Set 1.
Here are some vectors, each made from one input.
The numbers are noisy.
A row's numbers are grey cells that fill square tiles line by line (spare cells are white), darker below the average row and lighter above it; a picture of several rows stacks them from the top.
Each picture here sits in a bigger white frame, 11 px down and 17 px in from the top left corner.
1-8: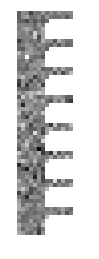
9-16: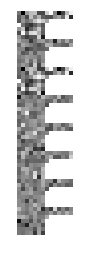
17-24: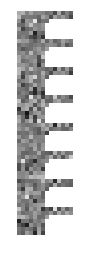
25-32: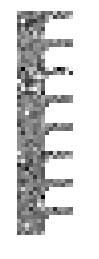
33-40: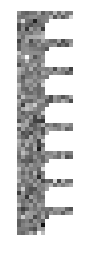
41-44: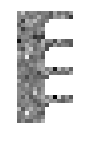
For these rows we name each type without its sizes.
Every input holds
a list of points on a line.
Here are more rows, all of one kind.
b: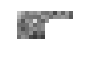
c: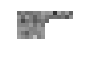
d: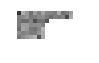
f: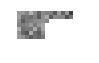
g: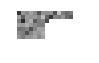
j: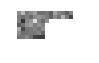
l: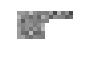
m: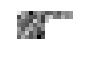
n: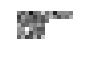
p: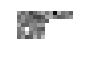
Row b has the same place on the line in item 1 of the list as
j and m.
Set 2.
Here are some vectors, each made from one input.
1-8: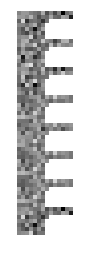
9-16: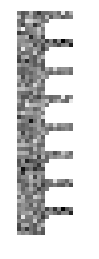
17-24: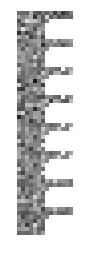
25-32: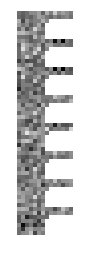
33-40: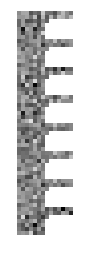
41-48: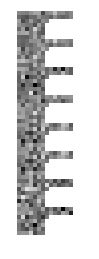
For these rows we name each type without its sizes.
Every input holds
a label, together with either a point on a circle, or a fixed value.
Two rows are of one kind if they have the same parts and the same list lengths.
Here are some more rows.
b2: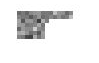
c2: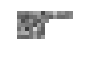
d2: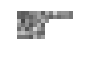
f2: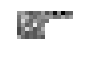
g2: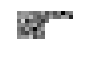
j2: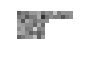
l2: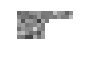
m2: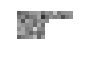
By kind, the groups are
b2, c2, d2, j2, l2, m2
f2, g2

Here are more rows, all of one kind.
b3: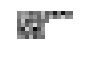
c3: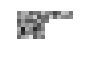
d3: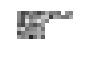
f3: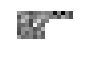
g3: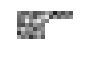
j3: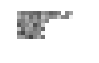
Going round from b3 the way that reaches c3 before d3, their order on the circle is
b3, c3, j3, d3, g3, f3.
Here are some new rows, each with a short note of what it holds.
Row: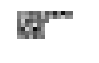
a point on a circle and a label
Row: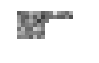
a label
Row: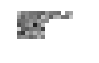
a point on a circle and a label
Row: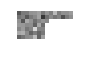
a label
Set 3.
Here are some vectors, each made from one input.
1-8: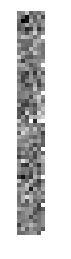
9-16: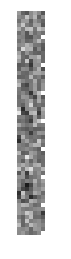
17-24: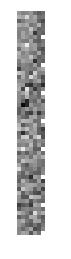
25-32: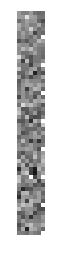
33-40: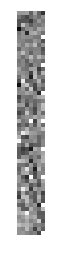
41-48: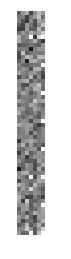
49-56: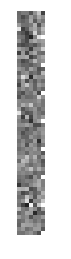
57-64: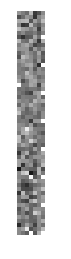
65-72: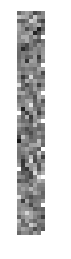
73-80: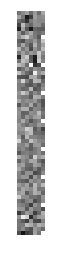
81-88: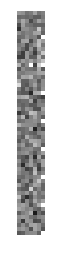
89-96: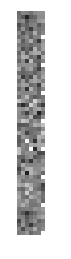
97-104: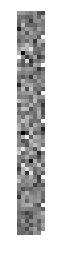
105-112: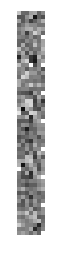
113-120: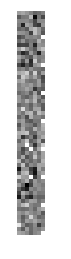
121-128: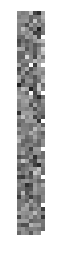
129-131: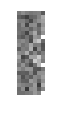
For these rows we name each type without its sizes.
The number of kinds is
2.
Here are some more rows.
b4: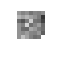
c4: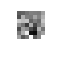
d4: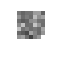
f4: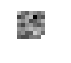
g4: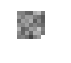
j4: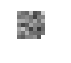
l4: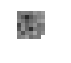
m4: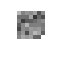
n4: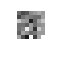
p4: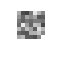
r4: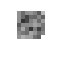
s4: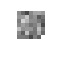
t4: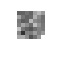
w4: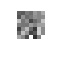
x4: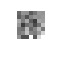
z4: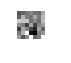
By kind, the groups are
b4, d4, f4, g4, j4, l4, m4, p4, r4, s4, t4
c4, n4, w4, x4, z4

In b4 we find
four true/false values.
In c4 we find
a point on a line.
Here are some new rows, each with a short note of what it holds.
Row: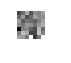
a point on a line
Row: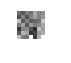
a point on a line
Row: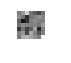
four true/false values
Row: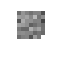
four true/false values
